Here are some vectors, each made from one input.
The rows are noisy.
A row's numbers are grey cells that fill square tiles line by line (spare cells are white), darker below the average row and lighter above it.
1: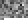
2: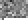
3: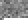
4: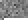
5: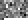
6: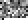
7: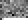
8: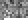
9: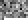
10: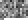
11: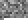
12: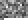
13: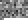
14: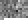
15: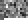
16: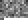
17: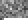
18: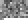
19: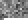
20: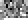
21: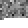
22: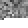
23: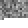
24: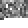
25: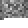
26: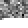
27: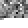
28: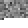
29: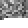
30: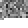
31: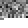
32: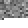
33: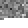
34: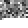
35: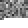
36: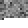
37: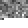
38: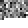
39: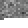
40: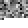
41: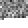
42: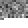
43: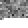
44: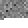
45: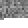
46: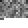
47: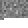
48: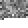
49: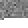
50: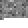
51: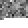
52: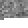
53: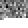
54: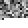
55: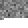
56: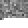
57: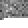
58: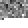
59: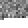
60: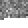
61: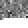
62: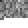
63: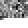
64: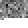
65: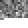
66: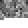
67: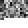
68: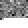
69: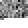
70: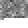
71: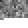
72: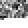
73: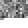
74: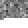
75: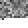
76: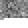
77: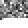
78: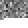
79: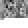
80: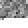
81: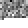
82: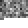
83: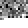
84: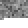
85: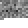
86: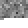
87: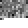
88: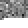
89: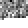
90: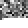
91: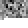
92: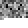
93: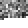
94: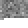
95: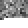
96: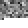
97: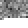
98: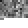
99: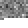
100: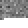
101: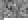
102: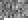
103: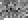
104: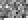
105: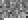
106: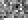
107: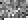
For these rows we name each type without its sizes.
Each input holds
a point on a line, together with a list of points on a circle.
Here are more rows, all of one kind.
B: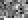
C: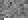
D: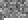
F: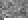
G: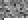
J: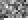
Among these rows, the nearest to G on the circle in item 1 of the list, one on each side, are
C and J.
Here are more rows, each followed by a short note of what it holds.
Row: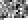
a point on a line, together with the empty list
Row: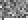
a point on a line, together with the empty list
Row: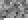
a point on a line, together with the empty list
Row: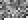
a point on a line, together with a list of one item
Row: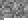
a point on a line, together with a list of one item
